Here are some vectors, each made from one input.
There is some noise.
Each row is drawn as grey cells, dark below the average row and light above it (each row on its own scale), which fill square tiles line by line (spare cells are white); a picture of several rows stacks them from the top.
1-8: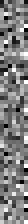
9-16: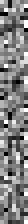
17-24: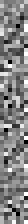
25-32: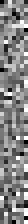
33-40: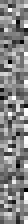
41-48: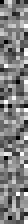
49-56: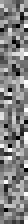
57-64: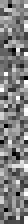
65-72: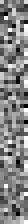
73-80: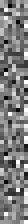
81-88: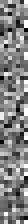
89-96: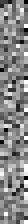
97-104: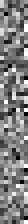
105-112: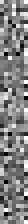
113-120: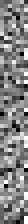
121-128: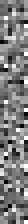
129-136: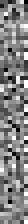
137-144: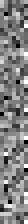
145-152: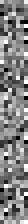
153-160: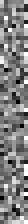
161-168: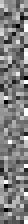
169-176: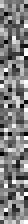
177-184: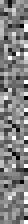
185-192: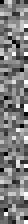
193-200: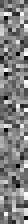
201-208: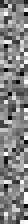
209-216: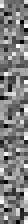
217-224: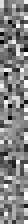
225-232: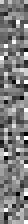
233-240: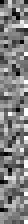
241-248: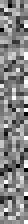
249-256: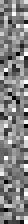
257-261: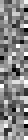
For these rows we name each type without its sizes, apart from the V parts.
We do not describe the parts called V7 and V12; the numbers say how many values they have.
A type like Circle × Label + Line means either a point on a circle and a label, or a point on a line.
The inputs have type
(Label + Line) × V7 + V12.
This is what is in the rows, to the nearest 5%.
About 65% of them hold a value of V7, together with either a label, or a point on a line. The rest hold a value of V12.
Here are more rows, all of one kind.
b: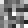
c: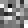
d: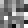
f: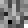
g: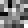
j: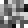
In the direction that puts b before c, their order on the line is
f, g, b, d, j, c.
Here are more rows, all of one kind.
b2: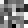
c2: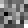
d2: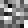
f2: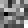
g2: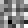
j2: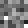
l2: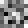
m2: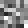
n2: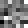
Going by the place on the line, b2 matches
j2 and m2.
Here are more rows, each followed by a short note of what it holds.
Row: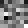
a value of V12
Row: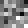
a value of V12
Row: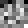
a value of V12
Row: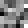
a label and a value of V7
